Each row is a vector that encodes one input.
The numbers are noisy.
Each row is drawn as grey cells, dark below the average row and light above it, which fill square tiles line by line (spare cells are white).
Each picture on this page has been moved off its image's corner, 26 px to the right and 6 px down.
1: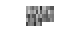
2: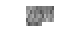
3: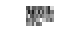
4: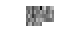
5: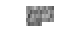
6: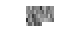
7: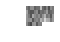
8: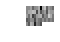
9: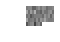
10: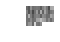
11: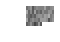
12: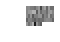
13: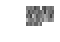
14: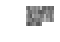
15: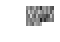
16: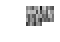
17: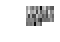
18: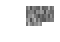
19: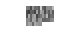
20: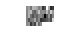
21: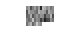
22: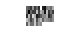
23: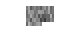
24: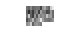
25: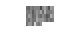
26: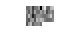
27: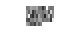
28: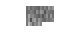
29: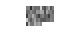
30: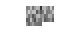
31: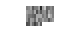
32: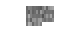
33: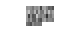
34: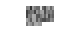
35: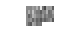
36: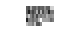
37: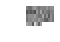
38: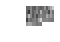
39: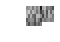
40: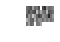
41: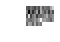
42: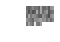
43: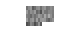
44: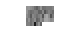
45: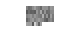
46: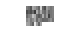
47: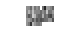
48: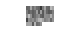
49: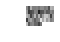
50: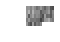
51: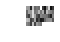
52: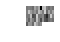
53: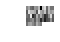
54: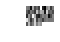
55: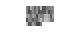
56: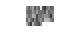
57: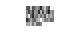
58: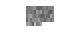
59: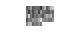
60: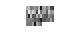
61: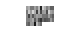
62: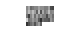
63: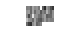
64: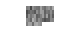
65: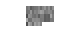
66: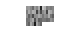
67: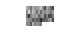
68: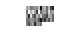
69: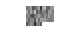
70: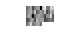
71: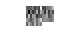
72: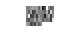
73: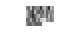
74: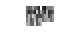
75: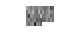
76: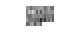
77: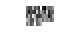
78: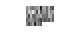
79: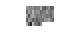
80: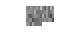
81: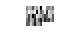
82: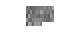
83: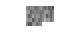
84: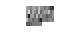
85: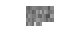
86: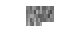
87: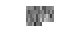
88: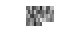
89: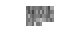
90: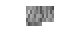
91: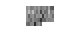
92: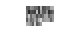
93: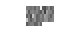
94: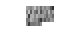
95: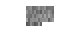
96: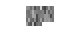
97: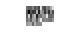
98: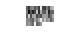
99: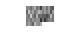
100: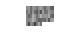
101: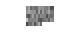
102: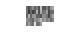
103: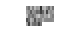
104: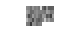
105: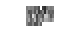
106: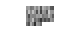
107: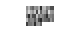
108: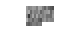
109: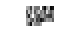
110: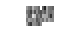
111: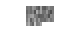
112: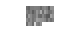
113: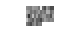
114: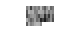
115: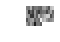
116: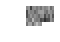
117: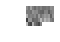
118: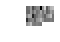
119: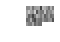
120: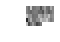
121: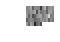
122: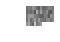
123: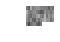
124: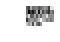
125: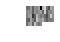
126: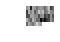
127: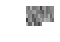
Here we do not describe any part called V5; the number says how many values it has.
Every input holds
a list of up to two items, each a true/false value and a value of V5.
